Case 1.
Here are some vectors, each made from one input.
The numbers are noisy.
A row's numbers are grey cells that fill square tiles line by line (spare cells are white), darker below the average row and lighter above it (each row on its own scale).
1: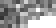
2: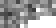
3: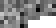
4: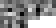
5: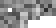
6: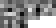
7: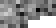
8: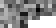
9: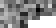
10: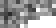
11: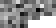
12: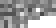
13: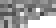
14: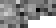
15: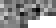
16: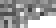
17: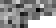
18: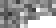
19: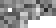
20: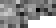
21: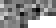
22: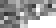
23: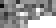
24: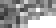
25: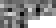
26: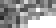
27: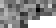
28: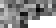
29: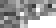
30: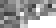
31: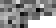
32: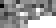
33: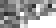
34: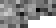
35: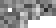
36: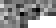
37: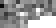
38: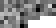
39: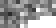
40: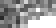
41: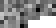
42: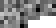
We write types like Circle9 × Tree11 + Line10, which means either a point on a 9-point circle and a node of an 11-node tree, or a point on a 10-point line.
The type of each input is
Bool × Label6.
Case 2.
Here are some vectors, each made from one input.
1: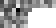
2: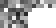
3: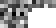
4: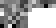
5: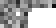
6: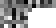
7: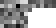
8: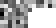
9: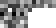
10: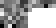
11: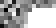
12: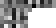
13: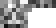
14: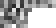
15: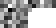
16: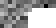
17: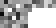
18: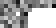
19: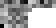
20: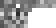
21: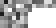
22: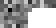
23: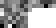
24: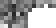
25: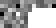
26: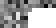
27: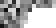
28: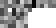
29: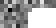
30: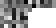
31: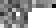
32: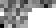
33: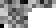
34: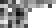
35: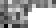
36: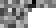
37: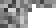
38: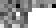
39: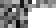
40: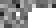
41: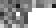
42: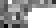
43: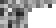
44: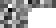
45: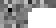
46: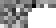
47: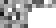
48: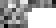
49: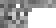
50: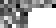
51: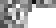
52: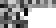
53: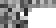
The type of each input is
(Bool × Bool × Bool + Unit) × Circle6.
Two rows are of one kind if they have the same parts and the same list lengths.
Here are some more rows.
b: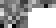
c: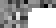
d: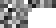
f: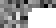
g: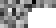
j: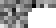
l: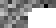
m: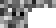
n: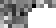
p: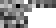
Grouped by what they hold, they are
b, c, f, l
d, g, j, m, n, p

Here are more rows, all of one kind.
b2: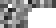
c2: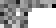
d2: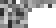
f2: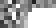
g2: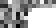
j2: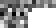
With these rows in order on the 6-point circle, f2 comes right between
d2 and g2.
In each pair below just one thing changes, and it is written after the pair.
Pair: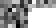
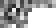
the place on the 6-point circle
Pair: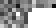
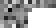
the place on the 6-point circle
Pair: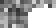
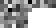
the place on the 6-point circle
